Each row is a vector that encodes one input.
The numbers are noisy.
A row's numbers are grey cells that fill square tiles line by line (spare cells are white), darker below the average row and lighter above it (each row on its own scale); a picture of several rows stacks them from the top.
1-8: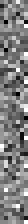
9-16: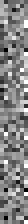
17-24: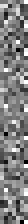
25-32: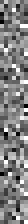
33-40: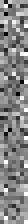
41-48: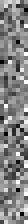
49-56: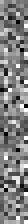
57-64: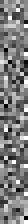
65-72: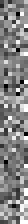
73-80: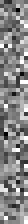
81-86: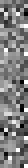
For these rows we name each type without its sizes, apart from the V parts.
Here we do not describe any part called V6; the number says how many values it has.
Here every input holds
a value of V6, together with either a point on a circle, or a point on a line.
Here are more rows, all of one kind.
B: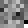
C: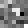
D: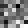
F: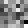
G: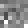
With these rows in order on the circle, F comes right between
B and C.
